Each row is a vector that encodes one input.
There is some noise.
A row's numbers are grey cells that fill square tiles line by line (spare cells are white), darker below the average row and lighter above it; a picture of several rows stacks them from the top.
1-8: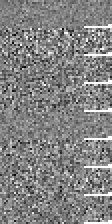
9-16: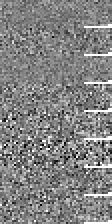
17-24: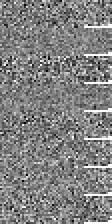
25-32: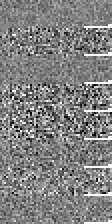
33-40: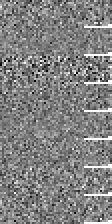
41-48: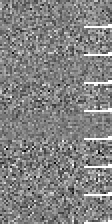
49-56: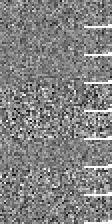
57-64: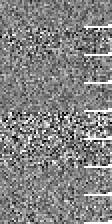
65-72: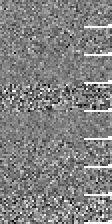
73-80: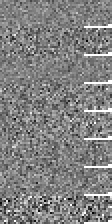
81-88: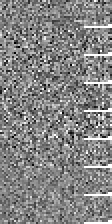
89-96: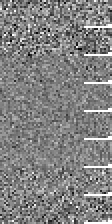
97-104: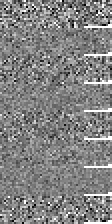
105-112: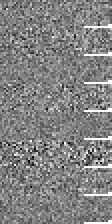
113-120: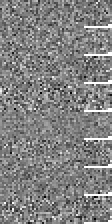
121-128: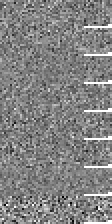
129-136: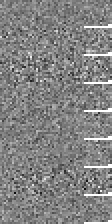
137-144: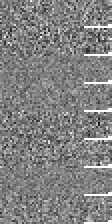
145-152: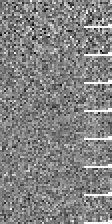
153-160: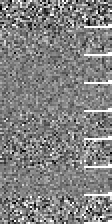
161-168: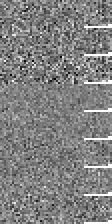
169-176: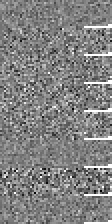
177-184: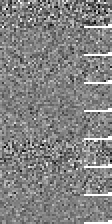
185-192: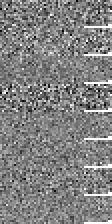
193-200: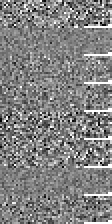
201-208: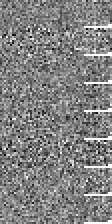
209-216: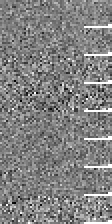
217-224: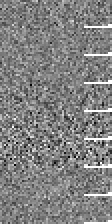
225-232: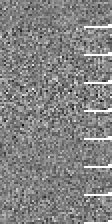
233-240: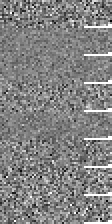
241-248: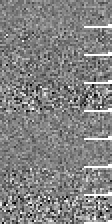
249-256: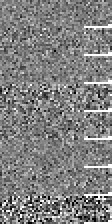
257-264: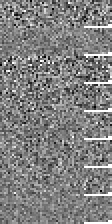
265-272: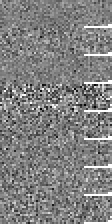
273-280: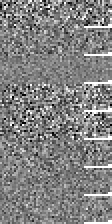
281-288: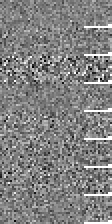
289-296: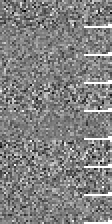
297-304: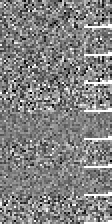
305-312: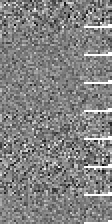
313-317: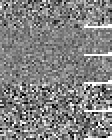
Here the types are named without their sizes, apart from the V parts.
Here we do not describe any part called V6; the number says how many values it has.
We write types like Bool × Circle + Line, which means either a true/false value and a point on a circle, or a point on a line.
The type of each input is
Bool × (Circle + Line) × (Line + V6).
